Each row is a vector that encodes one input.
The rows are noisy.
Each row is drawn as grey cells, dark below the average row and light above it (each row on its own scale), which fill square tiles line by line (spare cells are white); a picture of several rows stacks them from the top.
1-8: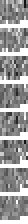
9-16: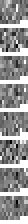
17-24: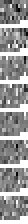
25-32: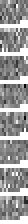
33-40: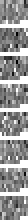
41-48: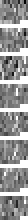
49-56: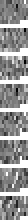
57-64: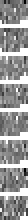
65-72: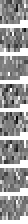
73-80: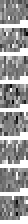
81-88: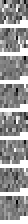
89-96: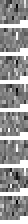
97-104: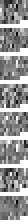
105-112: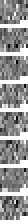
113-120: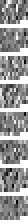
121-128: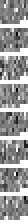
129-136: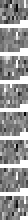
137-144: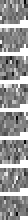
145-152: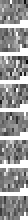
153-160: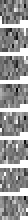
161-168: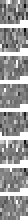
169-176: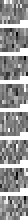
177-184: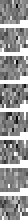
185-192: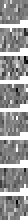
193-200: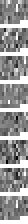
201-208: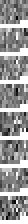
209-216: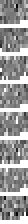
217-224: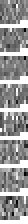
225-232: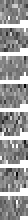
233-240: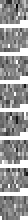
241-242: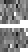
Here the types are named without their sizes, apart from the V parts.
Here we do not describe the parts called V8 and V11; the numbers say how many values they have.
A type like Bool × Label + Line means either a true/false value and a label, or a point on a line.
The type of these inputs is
Bool × (Line + V11) × V8.
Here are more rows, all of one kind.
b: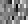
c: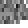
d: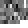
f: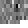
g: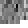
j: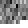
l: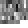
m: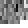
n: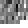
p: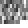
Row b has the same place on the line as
j and n.
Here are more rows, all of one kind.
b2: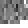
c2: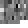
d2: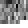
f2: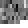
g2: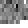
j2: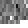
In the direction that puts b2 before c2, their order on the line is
j2, b2, g2, d2, f2, c2.
